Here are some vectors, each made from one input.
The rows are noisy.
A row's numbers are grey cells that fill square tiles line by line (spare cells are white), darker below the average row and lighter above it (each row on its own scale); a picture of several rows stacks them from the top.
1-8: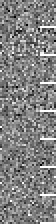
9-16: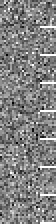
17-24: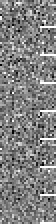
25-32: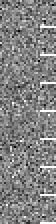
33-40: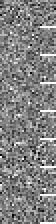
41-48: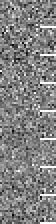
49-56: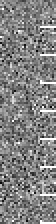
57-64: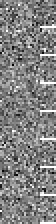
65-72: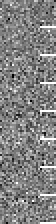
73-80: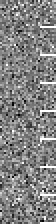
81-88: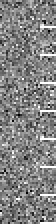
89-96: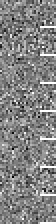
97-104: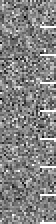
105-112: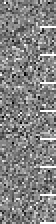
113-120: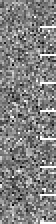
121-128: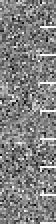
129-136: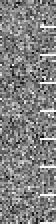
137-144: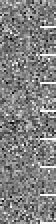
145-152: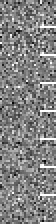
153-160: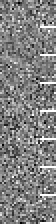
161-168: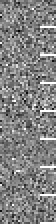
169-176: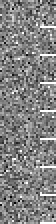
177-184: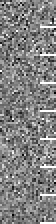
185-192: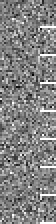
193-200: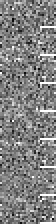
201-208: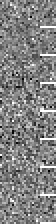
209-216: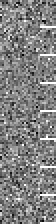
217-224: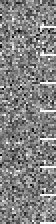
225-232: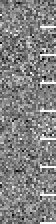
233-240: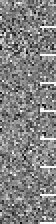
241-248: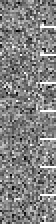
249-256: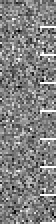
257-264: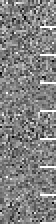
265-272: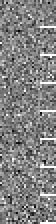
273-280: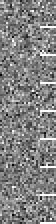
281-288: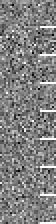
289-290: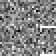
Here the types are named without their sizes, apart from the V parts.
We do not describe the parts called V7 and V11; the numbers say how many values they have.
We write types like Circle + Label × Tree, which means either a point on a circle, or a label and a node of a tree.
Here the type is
(Circle × Label + V11) × V7.
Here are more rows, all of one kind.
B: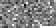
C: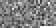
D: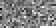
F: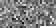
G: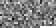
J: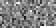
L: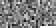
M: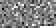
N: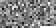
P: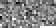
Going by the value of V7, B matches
C, M, N and P.
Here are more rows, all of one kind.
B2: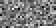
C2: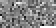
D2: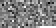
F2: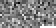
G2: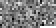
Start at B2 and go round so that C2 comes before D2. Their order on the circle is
B2, F2, G2, C2, D2.
